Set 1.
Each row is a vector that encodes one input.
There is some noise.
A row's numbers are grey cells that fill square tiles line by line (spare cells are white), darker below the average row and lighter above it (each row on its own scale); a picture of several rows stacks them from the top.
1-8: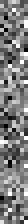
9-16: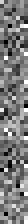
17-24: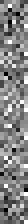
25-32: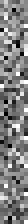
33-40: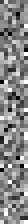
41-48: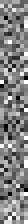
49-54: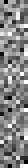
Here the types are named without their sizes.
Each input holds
a node of a tree and three true/false values.
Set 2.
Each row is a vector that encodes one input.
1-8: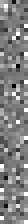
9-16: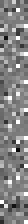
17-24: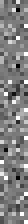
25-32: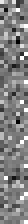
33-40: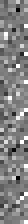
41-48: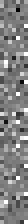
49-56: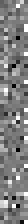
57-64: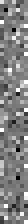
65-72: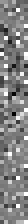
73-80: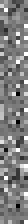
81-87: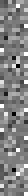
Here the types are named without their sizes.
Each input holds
a point on a line, together with either a fixed value, or four true/false values.
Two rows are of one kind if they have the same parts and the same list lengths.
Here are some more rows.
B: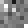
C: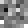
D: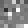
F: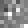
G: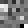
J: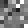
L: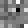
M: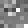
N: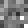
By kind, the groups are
B, G, J, L, N
C, D, F, M

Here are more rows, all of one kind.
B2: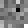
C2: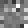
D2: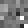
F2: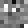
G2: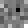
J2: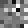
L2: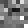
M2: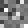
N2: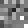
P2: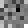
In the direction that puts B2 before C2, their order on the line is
B2, P2, G2, F2, D2, N2, L2, M2, C2, J2.
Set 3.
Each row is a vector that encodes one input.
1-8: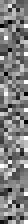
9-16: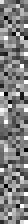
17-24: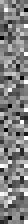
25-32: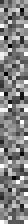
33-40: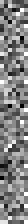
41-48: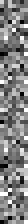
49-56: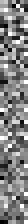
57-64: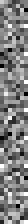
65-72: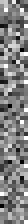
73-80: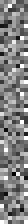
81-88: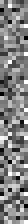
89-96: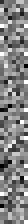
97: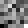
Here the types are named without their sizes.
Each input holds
either a fixed value, or a node of a tree, or four true/false values.
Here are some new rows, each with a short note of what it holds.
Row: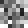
a node of a tree
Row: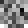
a node of a tree
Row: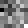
a fixed value
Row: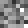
four true/false values
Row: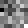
a fixed value
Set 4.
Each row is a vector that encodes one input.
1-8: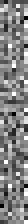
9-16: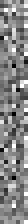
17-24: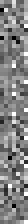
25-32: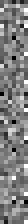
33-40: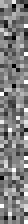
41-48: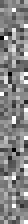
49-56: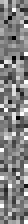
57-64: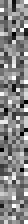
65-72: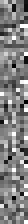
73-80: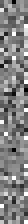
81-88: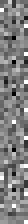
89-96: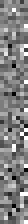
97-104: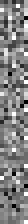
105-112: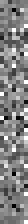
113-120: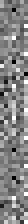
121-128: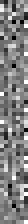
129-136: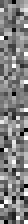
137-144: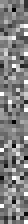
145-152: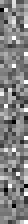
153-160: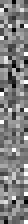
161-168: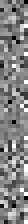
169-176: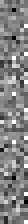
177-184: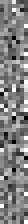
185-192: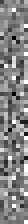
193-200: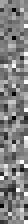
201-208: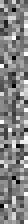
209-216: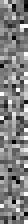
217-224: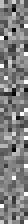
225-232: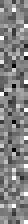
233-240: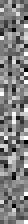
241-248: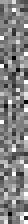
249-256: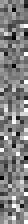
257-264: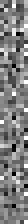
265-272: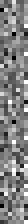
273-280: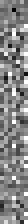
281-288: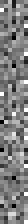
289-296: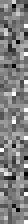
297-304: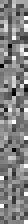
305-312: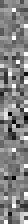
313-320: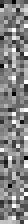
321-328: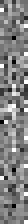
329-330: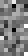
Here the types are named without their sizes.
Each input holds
either a fixed value, or a node of a tree and four true/false values.
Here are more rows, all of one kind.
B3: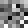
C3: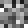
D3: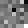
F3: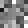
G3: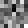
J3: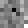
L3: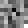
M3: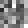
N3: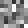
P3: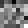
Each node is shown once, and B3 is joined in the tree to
F3, G3, J3 and L3.
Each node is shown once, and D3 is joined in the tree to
G3.
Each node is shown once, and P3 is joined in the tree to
M3.
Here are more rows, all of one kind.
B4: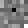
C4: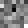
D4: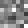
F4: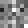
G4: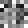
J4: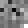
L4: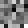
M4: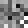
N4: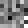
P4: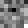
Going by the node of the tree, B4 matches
C4, D4 and G4.
